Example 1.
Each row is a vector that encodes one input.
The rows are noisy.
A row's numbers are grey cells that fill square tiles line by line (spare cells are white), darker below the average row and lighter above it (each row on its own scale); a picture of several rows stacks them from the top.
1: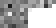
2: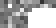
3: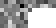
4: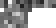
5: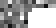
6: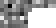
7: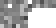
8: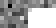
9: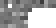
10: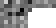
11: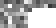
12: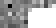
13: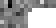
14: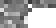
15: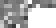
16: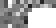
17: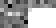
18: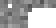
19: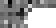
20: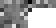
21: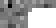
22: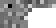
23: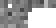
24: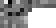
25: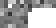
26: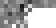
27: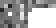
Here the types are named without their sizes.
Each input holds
a point on a line.
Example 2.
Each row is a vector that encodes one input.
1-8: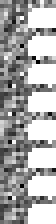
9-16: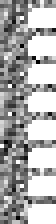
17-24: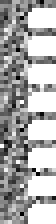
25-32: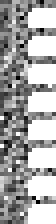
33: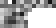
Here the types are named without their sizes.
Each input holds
three true/false values.
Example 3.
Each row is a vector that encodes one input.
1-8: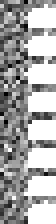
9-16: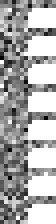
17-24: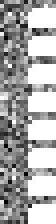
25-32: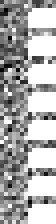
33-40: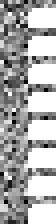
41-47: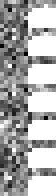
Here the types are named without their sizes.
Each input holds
a point on a line.
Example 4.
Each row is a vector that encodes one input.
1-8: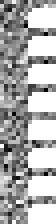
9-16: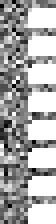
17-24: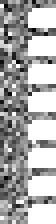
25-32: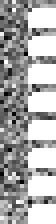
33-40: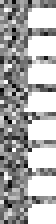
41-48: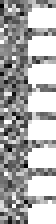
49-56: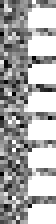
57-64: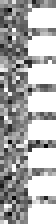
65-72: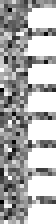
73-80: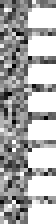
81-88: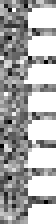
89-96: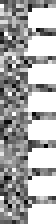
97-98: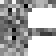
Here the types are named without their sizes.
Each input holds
a point on a line.
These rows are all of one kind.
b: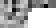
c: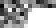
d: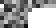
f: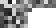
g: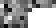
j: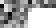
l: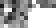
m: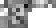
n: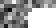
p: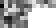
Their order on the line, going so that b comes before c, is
n, d, g, f, m, b, j, l, c, p.
